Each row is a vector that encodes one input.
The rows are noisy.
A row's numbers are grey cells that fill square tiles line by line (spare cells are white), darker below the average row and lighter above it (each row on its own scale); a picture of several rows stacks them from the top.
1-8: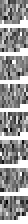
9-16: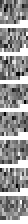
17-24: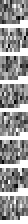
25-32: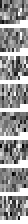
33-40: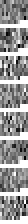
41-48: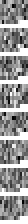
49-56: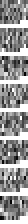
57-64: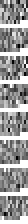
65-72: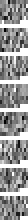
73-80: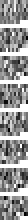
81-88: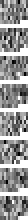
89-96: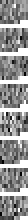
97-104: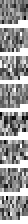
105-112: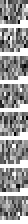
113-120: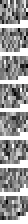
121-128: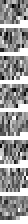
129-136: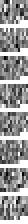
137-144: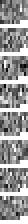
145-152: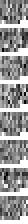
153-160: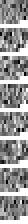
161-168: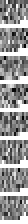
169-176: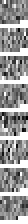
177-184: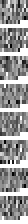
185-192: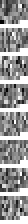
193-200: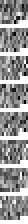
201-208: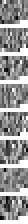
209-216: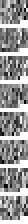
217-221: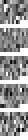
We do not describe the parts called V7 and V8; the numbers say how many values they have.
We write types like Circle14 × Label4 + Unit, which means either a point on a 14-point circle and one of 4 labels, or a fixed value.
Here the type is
Line4 × Line6 × (Tree11 + Unit) × V8 + V7.
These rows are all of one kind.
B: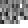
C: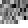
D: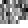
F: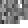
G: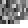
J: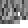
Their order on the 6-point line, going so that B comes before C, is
D, J, G, B, C, F.
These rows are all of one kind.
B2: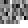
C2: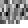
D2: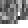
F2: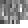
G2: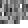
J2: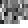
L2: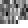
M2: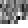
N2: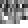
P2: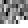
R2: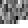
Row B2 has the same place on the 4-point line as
C2, J2, N2 and R2.
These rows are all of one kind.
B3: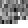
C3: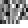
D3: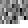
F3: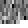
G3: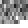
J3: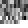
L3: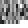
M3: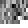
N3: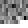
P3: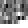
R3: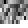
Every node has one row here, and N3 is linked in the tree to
C3, L3 and M3.
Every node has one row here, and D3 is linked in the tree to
F3 and L3.
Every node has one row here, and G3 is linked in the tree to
C3.
